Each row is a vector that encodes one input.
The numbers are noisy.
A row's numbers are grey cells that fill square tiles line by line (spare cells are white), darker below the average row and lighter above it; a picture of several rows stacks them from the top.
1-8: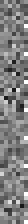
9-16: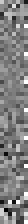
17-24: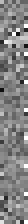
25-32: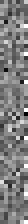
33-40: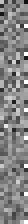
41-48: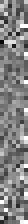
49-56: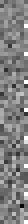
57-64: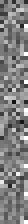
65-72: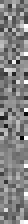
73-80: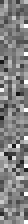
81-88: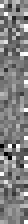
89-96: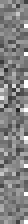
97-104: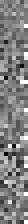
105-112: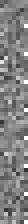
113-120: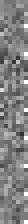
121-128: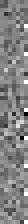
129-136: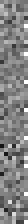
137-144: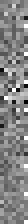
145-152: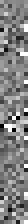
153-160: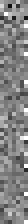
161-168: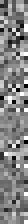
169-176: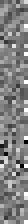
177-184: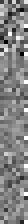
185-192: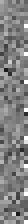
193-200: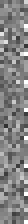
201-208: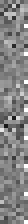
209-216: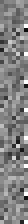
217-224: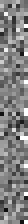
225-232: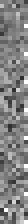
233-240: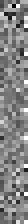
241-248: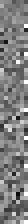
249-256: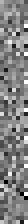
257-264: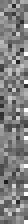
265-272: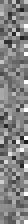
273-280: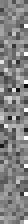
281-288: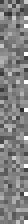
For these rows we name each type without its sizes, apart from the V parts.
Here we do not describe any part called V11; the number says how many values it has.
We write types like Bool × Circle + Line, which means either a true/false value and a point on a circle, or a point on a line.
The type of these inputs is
Line × (Tree + V11).
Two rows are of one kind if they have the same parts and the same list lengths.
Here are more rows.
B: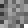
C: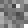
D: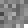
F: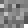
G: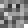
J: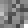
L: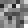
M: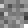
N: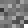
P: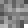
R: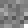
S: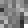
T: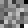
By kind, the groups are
B, C, D, L, R
F, G, J, M, N, P, S, T

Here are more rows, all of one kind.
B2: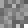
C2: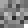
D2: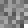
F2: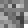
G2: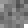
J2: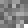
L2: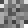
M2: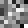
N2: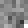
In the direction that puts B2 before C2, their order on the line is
L2, M2, G2, B2, J2, D2, C2, N2, F2.
